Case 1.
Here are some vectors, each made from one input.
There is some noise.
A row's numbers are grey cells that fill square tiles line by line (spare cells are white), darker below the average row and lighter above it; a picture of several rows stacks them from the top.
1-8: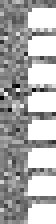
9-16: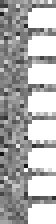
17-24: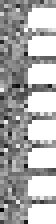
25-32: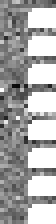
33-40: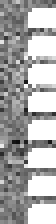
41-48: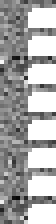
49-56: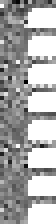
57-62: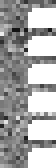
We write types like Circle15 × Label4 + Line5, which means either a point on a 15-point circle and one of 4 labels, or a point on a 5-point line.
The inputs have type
Bool × (Tree8 + Unit).
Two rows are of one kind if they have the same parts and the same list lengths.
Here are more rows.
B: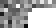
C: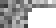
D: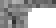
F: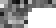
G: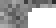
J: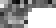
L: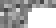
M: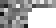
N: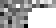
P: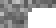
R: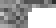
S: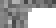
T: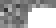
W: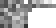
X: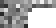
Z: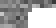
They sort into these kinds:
B, C, D, G, L, M, N, P, R, S, T, W, X, Z
F, J

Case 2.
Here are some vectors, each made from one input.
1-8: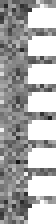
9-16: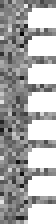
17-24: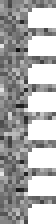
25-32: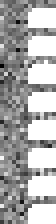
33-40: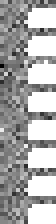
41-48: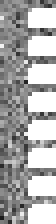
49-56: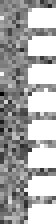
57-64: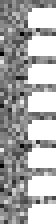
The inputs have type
Bool × Bool × Bool + Label8.
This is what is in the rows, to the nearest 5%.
About 35% of them hold one of 8 labels. The rest hold three true/false values.
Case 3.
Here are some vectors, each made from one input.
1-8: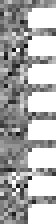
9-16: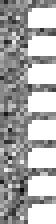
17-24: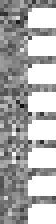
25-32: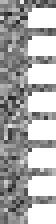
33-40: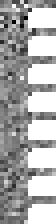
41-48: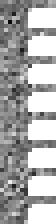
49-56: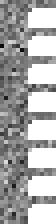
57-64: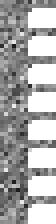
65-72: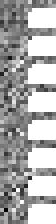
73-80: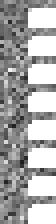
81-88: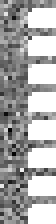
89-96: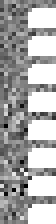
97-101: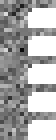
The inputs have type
List2(Line7).
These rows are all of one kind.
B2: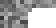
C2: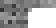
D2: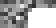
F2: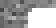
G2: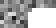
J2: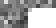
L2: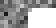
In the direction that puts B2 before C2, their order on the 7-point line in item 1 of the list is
D2, G2, B2, F2, C2, J2, L2.
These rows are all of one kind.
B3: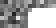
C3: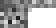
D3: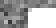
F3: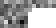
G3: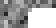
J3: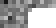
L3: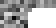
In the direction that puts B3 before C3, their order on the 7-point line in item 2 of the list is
B3, J3, D3, C3, G3, L3, F3.
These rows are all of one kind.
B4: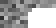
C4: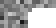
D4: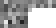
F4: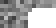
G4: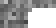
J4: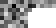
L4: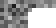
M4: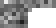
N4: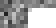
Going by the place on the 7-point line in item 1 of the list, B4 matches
C4 and J4.
